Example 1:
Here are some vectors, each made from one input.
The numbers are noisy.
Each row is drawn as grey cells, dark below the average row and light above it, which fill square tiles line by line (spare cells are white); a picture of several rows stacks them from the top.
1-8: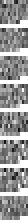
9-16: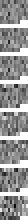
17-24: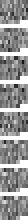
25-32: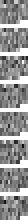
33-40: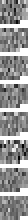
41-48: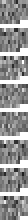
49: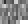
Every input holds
three true/false values.
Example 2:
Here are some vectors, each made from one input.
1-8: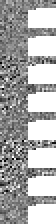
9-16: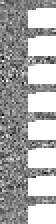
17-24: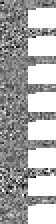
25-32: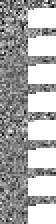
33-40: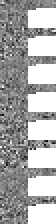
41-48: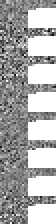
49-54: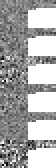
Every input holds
a point on a 6-point circle.
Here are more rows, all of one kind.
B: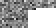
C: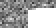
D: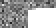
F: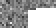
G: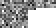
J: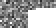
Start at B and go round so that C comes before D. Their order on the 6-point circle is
B, G, C, D, J, F.
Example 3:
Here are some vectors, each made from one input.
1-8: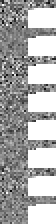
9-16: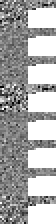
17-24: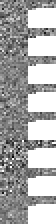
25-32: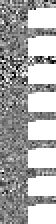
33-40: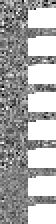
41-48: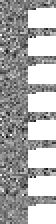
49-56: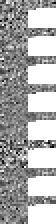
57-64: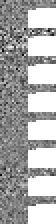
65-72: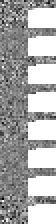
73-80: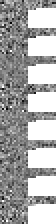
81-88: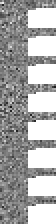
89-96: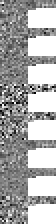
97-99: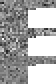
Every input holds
a point on a 6-point circle.
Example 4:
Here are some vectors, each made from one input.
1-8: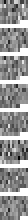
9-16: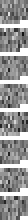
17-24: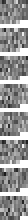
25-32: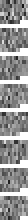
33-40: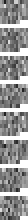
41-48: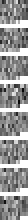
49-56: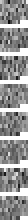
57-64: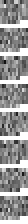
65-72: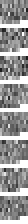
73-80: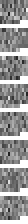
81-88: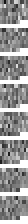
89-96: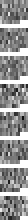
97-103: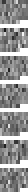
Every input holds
three true/false values.
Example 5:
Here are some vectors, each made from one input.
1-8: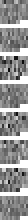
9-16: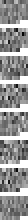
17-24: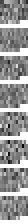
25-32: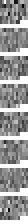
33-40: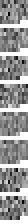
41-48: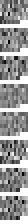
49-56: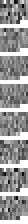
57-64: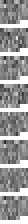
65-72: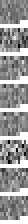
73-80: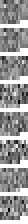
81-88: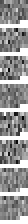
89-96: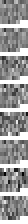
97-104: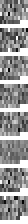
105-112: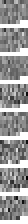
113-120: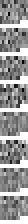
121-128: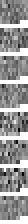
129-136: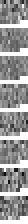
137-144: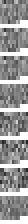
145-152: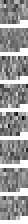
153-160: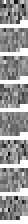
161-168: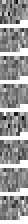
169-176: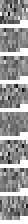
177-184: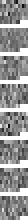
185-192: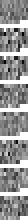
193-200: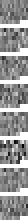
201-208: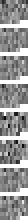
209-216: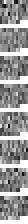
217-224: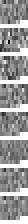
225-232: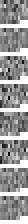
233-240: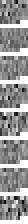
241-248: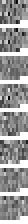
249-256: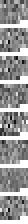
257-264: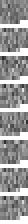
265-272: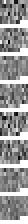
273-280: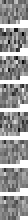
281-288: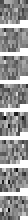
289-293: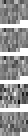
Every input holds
three true/false values.
